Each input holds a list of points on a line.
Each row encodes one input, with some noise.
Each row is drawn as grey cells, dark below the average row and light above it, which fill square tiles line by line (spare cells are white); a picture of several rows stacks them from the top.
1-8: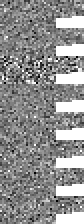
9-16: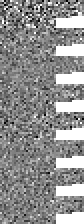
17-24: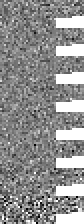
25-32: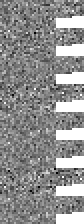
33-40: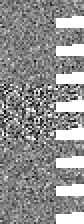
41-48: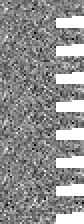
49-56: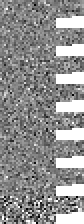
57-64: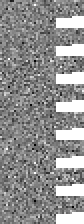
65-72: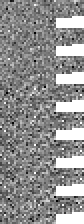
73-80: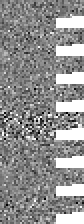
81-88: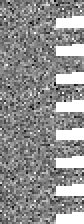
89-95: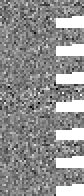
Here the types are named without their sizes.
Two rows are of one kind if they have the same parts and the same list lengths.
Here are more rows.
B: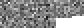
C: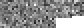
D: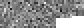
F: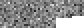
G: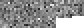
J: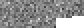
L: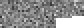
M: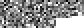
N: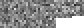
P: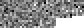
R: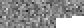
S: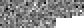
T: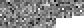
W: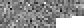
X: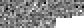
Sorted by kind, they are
B, C, D, L, N, W
F, G, J, R
M
P, S, T, X

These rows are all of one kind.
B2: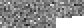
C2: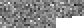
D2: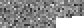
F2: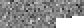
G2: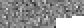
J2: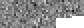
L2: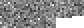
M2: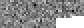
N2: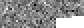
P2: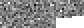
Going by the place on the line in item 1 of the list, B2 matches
C2, D2, L2 and P2.
